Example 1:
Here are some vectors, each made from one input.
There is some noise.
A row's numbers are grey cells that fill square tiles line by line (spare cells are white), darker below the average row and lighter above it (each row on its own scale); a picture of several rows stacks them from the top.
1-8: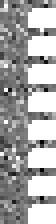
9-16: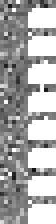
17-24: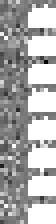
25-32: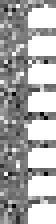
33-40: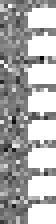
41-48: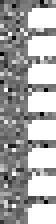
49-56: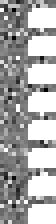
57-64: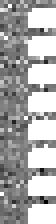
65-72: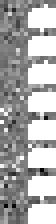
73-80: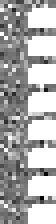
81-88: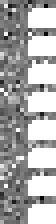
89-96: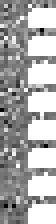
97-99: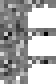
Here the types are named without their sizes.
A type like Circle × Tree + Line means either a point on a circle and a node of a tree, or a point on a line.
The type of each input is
Bool × Line.
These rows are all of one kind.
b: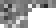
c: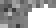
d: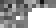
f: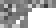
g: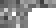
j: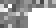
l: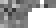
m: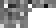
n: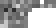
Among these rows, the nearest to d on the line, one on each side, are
j and m.
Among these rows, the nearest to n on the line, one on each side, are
b and c.
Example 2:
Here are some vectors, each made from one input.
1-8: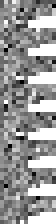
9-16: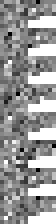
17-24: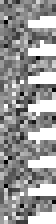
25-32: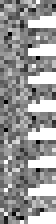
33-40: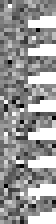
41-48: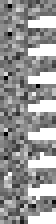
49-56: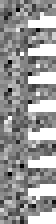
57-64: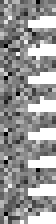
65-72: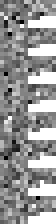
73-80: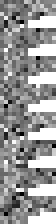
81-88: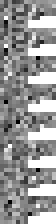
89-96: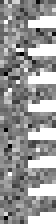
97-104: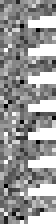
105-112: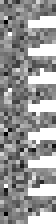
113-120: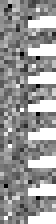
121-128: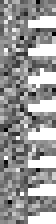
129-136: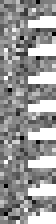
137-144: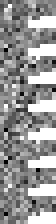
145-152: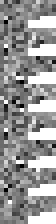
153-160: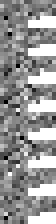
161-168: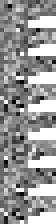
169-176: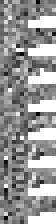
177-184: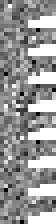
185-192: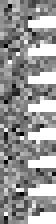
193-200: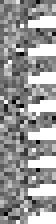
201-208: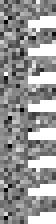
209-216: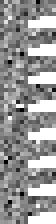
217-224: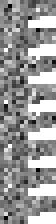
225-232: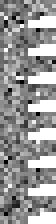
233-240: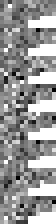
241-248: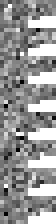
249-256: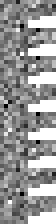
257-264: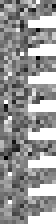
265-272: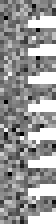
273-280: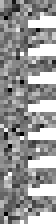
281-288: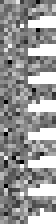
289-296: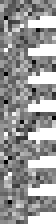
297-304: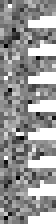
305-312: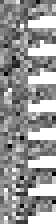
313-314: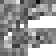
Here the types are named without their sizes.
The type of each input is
Bool × Bool × Bool × Bool + Label.
